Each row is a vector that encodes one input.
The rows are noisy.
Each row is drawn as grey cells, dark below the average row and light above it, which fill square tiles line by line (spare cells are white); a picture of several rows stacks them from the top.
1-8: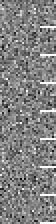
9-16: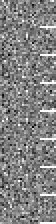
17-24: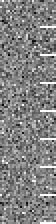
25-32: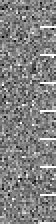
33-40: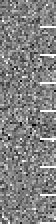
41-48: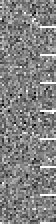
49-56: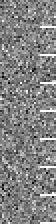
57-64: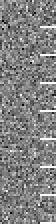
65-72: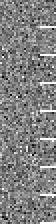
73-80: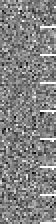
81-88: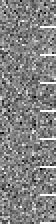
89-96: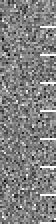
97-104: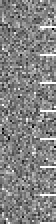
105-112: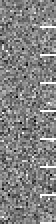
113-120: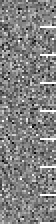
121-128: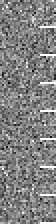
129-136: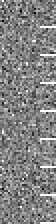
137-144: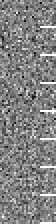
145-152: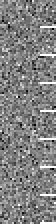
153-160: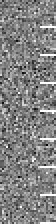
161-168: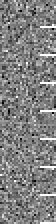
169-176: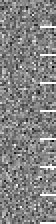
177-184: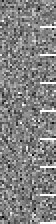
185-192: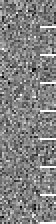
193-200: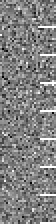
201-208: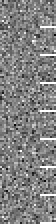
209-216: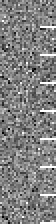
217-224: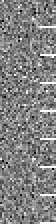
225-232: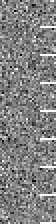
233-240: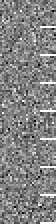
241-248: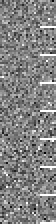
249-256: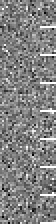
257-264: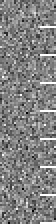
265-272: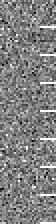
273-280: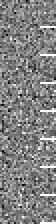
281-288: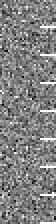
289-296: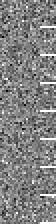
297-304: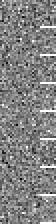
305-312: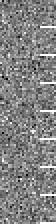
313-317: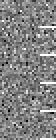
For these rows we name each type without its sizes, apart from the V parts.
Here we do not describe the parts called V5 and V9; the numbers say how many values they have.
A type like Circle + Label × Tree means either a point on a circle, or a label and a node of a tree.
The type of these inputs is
(Bool × Bool × Bool + V5) × (Line + Tree) × V9.
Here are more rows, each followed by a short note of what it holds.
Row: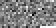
a node of a tree, a value of V5 and a value of V9
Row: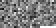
a point on a line, a value of V5 and a value of V9
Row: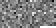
a point on a line, three true/false values and a value of V9
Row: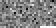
a point on a line, three true/false values and a value of V9
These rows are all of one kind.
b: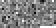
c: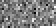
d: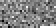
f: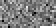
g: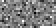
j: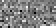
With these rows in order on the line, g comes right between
b and f.
